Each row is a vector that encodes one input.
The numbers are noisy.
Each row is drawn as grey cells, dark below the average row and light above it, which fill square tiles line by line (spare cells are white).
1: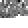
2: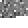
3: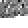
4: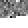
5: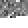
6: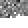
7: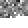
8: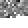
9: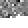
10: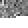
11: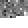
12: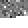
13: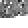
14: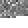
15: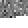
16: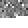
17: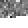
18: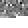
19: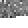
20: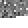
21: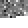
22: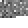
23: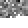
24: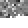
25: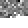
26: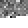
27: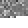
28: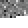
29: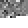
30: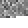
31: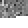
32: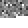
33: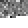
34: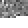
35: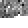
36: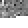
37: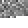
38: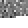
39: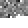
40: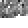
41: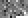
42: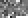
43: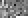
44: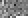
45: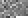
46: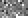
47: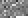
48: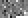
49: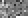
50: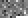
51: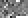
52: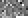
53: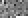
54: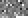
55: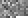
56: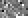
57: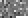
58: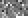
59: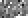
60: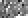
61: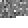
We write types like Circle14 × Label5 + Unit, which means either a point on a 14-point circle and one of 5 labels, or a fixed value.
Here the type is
Bool × Line4.
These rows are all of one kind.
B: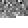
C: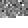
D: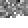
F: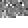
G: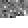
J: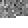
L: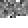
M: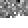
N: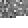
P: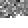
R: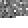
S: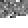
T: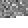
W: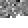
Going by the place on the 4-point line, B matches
C, F, L and S.
